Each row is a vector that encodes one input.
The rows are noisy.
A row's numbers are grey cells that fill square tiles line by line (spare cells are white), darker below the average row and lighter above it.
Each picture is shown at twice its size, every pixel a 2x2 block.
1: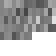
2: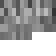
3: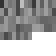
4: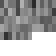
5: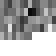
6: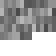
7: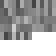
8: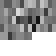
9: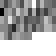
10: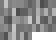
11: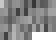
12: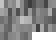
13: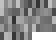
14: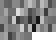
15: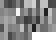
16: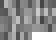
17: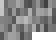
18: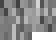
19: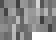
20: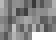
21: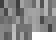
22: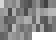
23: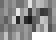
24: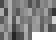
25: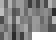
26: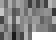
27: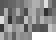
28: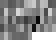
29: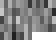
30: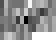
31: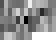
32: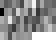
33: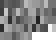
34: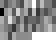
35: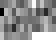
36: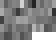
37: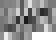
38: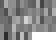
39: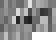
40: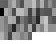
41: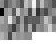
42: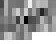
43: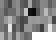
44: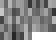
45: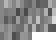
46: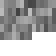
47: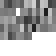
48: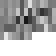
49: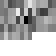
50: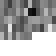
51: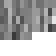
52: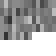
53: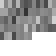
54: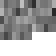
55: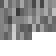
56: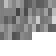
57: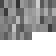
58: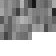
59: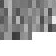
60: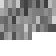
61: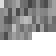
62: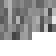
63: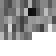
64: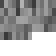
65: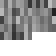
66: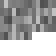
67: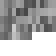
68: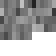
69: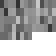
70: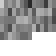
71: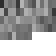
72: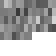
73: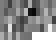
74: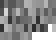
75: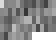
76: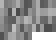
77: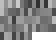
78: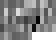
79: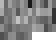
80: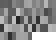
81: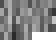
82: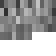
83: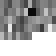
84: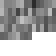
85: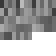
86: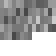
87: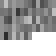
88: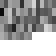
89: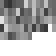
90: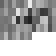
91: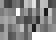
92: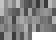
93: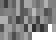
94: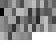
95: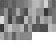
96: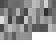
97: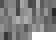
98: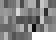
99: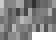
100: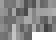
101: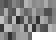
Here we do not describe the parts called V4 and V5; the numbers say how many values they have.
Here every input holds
either a value of V4 and a value of V5, or a list of up to two points on a 6-point circle.
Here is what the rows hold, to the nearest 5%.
About 35% of them hold a value of V4 and a value of V5. The rest are lists of up to two points on a 6-point circle: about 5% of all rows are empty, 20% hold one and 40% two.
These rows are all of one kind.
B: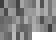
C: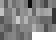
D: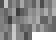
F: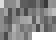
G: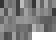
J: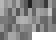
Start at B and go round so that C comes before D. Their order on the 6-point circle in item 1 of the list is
B, G, C, J, F, D.
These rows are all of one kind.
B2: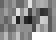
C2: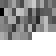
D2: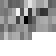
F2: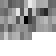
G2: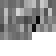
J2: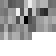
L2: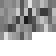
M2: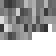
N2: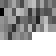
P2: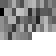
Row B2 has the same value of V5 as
C2, N2 and P2.
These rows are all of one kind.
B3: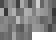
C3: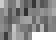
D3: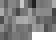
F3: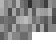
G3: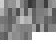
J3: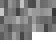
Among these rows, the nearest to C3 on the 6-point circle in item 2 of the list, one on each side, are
D3 and G3.
